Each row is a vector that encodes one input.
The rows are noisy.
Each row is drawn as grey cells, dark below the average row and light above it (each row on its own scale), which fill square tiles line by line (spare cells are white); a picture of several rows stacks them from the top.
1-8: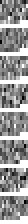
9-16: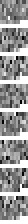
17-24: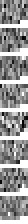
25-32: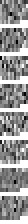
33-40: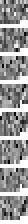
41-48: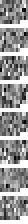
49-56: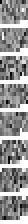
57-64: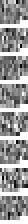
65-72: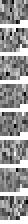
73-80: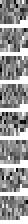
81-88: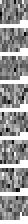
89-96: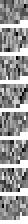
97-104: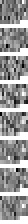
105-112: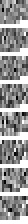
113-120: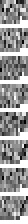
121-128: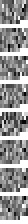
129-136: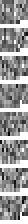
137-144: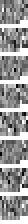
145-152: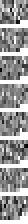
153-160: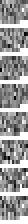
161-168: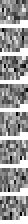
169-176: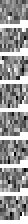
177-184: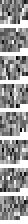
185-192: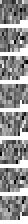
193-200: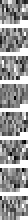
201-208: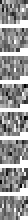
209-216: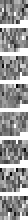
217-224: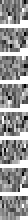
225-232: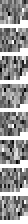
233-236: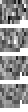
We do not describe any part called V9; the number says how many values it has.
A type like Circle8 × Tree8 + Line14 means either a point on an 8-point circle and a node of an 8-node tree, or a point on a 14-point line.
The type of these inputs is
Label6 × (Line6 + V9) + List2(Line5).
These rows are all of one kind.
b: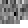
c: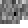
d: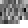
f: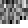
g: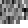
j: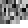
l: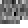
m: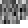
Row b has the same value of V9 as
c and l.
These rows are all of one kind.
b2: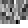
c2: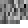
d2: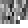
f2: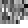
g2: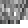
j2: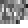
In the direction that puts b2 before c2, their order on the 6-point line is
g2, j2, f2, b2, d2, c2.
